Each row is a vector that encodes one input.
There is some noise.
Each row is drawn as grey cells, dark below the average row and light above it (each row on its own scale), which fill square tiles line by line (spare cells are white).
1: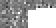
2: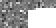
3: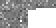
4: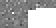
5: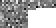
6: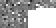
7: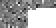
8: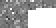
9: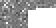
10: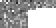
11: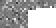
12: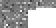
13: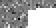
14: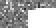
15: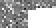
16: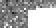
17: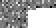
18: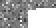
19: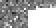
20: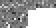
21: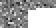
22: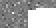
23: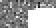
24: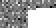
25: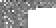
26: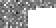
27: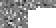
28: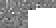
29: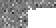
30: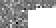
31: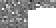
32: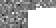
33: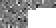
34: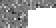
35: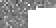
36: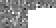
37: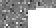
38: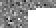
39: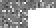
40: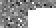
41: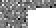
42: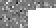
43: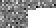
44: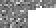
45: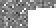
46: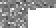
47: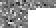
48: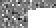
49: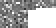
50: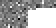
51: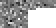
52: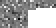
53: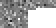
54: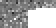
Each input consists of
a list of up to two points on a 5-point line.
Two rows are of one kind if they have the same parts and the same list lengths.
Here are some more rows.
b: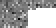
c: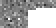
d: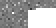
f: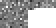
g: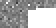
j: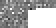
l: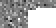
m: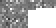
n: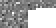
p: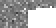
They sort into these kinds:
b
c, l
d, f, g, j, m, n, p

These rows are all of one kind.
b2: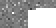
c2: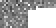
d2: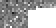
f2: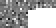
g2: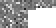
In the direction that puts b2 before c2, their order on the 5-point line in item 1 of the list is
g2, b2, f2, d2, c2.
